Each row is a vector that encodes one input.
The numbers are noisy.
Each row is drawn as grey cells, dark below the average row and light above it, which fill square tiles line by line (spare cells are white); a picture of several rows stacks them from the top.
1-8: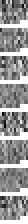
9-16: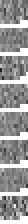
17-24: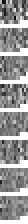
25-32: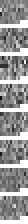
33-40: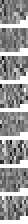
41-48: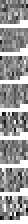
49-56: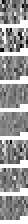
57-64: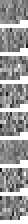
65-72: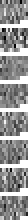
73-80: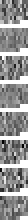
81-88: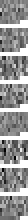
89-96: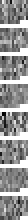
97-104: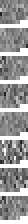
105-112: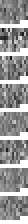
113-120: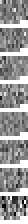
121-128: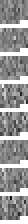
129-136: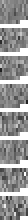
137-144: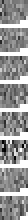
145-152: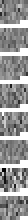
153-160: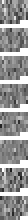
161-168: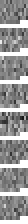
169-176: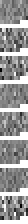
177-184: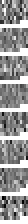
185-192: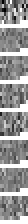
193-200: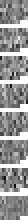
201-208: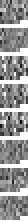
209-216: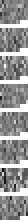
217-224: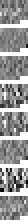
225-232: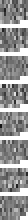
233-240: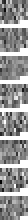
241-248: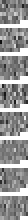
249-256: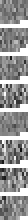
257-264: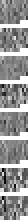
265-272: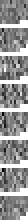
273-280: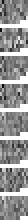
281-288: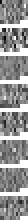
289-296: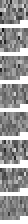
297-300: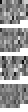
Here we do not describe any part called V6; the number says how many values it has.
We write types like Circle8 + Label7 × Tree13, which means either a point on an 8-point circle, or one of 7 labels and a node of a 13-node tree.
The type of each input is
Line3 × Line5 × V6 + List2(Line7) × Tree11.
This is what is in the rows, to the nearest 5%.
About 20% of them hold a point on a 3-point line, a point on a 5-point line and a value of V6. The rest hold a node of an 11-node tree, together with a list of up to two points on a 7-point line.
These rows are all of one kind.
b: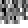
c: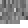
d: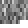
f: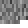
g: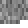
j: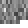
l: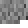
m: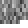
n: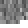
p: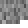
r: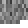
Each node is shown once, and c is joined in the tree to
m.
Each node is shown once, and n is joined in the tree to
g and j.
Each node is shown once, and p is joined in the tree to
j.
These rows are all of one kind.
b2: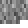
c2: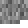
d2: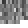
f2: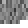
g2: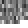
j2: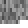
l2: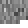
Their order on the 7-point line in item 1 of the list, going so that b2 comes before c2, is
j2, f2, g2, b2, d2, l2, c2.
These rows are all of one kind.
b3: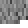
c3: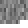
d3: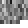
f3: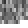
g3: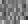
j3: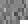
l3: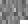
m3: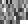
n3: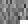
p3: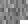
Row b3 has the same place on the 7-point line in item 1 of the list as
d3, j3, l3 and m3.
